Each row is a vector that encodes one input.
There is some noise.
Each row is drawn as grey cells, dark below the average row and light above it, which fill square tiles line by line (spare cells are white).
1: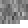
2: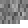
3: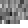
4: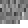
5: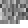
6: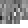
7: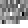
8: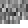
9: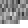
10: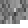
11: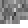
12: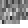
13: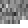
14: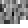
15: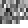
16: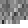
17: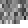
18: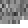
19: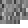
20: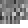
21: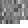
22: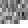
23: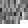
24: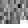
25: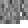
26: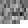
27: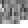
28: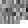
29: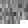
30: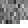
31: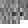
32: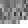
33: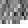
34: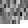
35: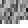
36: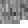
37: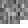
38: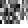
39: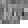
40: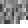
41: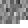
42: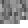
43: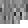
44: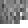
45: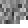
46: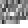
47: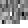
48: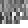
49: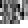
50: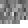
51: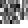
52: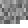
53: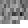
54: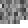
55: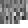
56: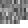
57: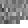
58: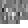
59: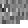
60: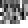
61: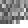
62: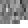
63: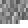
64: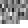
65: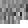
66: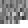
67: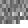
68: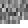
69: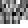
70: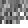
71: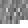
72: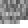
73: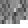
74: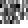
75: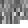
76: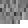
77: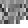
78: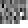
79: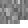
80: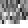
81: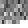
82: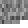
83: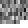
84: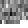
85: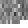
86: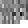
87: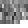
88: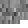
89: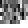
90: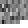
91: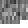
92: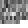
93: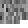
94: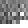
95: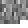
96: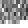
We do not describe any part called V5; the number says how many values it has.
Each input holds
a list of up to two items, each a point on a 6-point circle and a value of V5.
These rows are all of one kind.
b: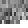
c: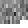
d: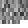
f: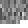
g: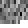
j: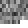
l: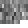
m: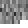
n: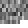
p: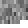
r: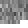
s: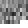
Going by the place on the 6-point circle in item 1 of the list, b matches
f, g, l and m.
